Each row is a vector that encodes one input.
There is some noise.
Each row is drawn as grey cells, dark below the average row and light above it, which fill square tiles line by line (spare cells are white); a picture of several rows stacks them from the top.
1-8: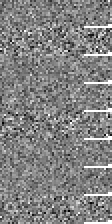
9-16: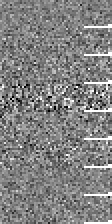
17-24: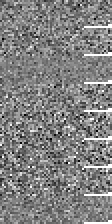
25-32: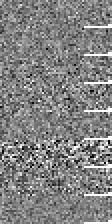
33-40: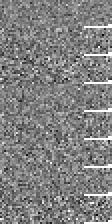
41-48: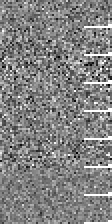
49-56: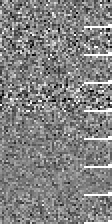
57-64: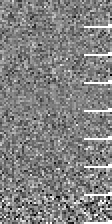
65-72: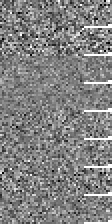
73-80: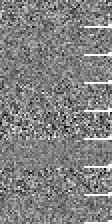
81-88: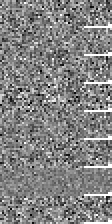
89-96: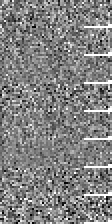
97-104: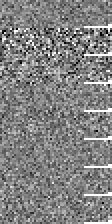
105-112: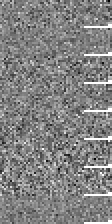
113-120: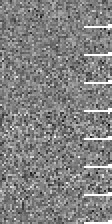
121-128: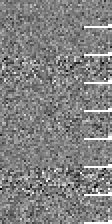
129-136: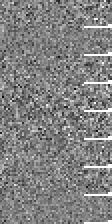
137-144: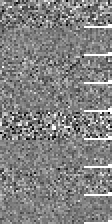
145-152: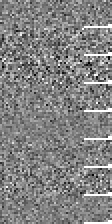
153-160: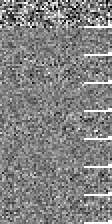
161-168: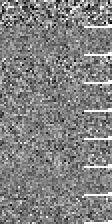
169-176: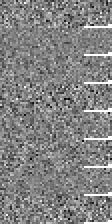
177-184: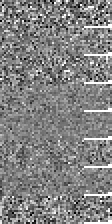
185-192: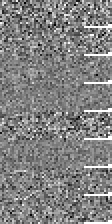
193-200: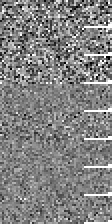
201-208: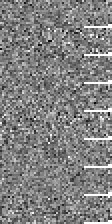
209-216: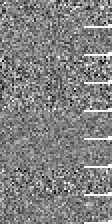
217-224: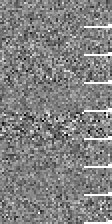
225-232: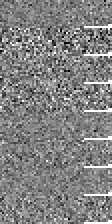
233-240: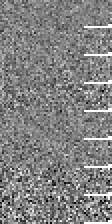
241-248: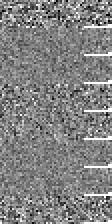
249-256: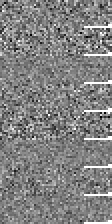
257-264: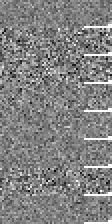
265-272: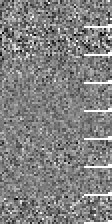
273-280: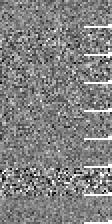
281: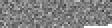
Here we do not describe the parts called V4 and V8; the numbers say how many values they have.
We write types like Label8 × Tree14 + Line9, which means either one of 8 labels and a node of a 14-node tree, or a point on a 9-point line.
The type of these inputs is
(Bool × Circle6 + V4) × (Circle9 + V8).
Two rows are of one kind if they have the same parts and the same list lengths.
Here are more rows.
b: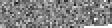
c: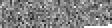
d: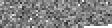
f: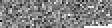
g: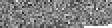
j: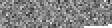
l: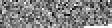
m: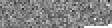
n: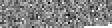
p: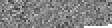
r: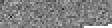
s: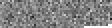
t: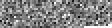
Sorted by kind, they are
b, j, m, s, t
c, d, l, n
f, r
g, p

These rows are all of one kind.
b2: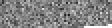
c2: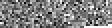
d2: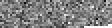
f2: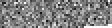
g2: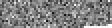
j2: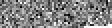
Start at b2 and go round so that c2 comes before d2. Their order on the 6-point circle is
b2, f2, c2, j2, d2, g2.
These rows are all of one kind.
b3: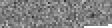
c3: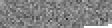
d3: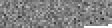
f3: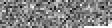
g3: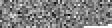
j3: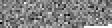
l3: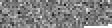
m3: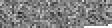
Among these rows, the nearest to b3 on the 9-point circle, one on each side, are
d3 and l3.
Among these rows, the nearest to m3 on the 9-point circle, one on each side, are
f3 and l3.
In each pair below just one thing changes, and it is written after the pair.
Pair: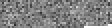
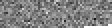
the value of V8
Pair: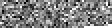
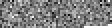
the value of V8
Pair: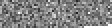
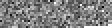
the value of V8
